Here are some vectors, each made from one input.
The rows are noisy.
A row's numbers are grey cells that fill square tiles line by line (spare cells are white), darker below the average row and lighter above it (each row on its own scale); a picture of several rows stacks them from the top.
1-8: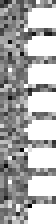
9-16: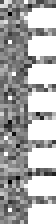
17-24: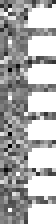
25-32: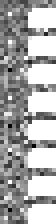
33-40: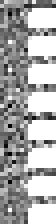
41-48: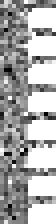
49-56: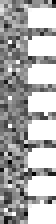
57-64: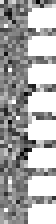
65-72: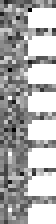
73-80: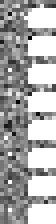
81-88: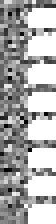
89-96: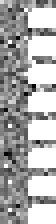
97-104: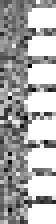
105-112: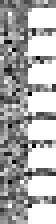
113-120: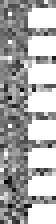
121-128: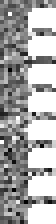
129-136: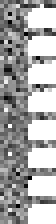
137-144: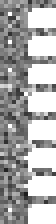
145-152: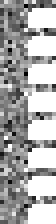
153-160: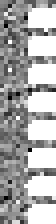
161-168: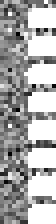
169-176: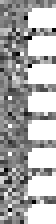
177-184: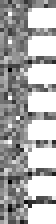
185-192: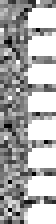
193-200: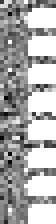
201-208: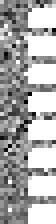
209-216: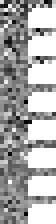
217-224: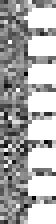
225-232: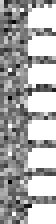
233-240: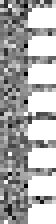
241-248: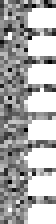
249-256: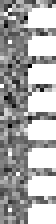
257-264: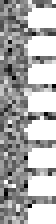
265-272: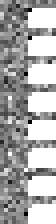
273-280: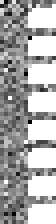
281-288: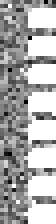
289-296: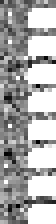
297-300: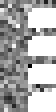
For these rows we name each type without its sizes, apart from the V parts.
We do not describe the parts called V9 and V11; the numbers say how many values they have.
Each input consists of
a value of V11, together with either a label, or a true/false value and a value of V9.
